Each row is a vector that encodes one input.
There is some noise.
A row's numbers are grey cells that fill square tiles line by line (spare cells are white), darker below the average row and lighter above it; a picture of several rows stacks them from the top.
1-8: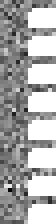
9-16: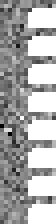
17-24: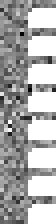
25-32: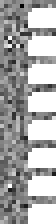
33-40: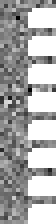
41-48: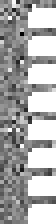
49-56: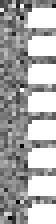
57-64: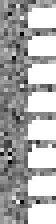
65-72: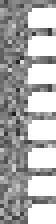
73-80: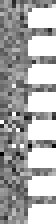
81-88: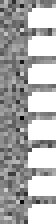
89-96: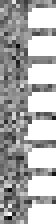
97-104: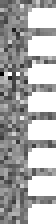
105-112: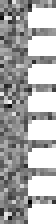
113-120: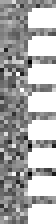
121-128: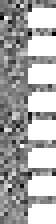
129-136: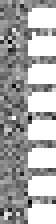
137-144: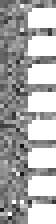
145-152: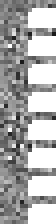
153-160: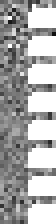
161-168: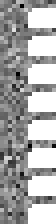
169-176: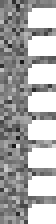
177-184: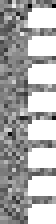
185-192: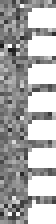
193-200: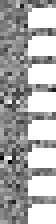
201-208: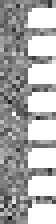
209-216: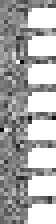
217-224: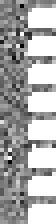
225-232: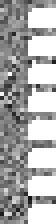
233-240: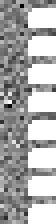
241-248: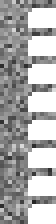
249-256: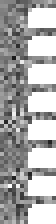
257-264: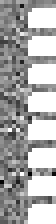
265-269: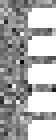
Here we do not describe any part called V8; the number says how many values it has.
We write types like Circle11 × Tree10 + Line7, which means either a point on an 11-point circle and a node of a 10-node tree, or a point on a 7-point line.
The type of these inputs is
((Bool × Bool × Bool × Bool + Unit) × Tree11 + Tree9) × V8 × V8.
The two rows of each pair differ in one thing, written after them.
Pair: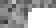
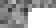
one of the four true/false values
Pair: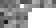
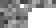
one of the four true/false values
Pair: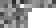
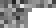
one of the four true/false values
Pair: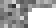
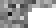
the node of the tree
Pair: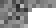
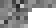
one of the four true/false values
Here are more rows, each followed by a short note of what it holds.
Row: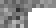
a node of an 11-node tree, four true/false values and two values of V8
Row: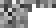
a node of a 9-node tree and two values of V8
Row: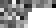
a node of a 9-node tree and two values of V8
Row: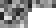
a node of a 9-node tree and two values of V8
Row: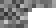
a node of an 11-node tree, four true/false values and two values of V8
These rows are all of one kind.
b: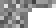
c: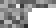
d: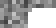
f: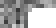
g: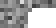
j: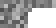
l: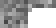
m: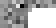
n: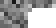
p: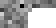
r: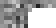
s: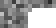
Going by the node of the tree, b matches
f, n and p.
